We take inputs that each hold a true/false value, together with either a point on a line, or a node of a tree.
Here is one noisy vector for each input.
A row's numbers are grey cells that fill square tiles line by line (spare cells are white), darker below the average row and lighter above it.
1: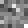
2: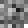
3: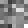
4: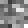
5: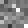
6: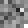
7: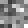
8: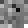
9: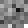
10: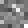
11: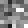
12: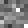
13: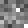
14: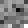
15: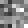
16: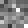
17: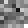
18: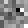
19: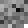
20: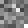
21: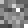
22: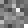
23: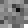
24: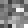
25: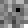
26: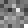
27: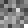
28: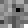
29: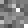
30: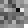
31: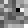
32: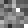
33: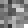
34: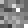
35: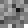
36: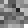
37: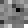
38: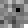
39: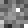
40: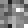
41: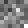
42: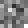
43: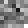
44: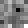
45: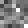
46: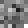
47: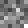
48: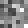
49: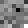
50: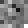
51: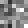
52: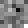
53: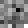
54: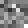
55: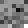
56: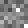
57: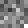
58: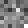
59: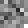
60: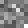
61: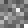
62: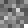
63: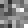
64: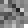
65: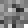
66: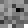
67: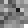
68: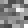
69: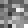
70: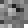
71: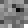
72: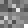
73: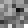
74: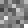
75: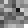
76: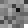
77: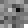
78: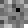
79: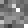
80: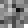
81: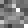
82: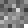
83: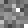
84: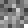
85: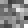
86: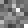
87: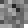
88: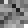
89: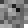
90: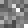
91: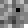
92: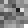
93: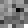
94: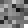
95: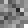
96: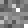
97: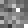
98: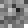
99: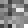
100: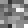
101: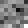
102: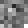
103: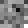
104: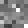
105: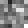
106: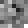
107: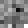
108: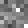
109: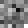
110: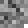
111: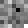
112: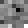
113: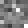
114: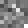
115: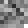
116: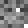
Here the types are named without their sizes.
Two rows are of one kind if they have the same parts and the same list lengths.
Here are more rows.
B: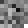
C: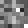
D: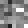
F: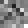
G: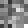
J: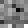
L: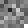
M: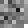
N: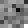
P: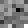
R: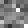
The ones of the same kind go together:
B, C, J, L, N, P, R
D, F, G, M

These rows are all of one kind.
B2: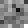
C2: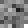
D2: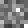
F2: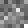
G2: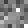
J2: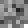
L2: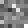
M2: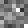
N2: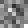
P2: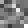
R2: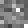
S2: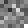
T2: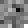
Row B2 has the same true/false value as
C2, J2, N2 and T2.
